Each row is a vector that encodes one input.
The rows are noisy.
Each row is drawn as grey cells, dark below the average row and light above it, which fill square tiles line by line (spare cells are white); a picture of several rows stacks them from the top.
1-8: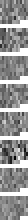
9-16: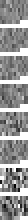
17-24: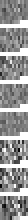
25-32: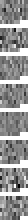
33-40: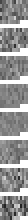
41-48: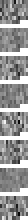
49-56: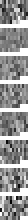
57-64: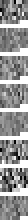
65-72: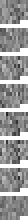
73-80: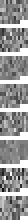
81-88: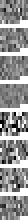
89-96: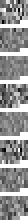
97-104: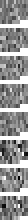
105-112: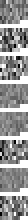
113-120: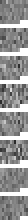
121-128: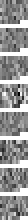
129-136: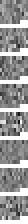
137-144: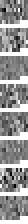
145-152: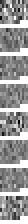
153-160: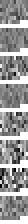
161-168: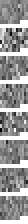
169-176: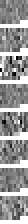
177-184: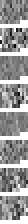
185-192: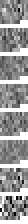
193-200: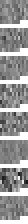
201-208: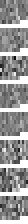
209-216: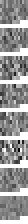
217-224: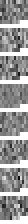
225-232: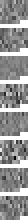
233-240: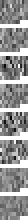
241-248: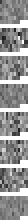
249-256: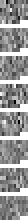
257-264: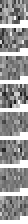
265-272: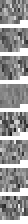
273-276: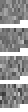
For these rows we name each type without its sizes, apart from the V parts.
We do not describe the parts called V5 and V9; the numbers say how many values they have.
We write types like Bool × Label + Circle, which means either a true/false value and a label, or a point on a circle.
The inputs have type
(Bool × V5 + Unit) × Line + Circle × V9.
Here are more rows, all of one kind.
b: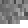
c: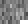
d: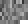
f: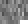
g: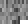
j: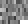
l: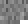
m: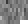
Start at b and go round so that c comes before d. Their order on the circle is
b, j, m, f, c, g, d, l.
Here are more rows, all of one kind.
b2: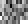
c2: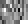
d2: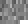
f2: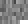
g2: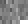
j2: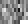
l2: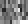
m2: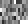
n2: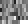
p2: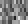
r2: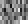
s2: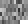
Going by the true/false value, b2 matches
c2, j2 and r2.
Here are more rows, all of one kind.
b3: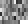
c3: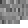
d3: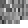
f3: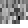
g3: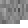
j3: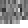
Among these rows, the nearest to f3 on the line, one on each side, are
b3 and d3.
